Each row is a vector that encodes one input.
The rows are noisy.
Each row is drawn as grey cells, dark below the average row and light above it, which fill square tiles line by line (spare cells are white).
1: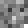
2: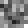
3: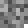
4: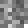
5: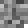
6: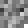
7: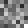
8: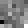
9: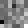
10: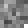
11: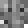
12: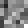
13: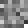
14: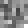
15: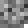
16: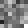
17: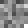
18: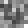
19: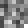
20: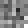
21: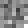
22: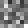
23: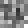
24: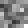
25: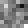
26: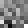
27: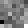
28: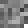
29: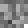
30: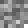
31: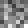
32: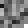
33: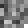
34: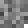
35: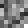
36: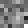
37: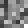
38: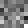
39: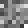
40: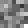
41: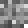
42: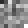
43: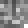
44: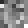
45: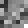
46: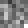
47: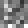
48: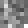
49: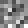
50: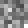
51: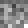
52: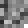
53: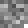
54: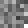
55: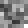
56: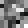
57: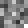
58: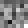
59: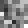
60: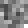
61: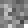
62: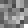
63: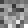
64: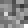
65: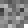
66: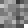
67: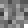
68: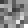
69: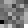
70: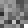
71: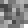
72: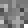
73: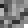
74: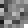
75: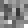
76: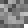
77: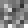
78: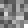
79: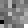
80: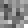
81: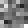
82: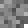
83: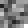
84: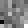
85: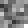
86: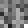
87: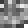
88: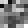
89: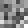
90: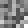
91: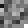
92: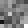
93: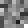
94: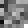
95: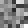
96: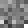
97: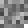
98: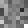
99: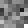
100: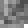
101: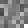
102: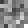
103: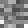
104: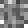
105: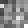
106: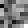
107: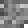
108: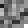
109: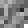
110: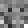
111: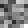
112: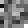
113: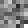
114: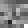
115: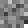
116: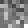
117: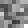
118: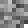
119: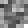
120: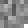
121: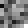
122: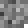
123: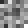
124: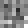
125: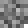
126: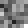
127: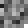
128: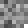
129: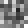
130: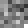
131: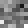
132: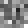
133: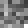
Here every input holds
either a point on a 9-point line, or a list of up to two items, each a point on a 4-point line and a point on a 5-point line.
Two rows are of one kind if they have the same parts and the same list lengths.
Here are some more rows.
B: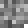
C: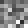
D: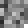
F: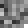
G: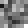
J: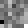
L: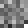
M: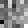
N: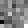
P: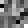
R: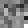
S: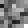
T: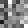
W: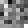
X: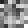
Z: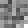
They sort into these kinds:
B, C, X
D, F, G, P, S, Z
J, M, N, T
L, R, W

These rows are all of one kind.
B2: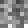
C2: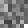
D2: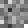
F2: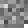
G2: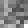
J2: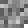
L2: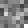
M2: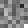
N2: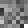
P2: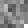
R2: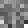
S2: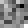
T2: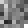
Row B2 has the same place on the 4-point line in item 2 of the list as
M2 and N2.
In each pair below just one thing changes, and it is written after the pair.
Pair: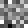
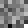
the place on the 5-point line in item 2 of the list
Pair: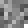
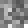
the place on the 5-point line in item 1 of the list
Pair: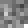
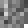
the place on the 5-point line in item 1 of the list
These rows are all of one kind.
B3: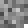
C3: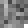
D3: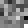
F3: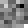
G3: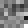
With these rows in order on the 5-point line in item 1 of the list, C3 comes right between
B3 and G3.
